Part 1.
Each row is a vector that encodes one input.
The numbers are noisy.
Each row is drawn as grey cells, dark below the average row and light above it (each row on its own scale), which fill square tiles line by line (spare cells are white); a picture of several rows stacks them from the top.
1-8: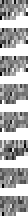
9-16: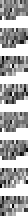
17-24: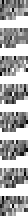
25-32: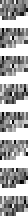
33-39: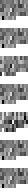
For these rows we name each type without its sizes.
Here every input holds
a point on a circle.
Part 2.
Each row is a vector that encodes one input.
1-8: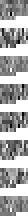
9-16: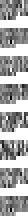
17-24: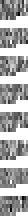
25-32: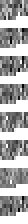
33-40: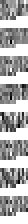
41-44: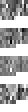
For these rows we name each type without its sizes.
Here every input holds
a point on a circle.
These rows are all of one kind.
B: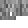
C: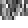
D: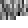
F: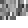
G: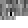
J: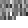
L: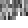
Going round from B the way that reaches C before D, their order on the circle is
B, J, L, C, G, D, F.
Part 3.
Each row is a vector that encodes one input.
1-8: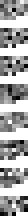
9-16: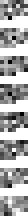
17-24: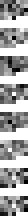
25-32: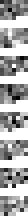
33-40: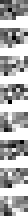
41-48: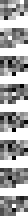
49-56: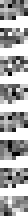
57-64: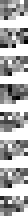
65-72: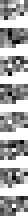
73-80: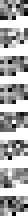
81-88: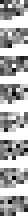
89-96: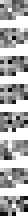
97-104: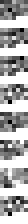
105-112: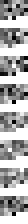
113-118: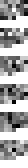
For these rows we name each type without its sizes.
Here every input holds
four true/false values.
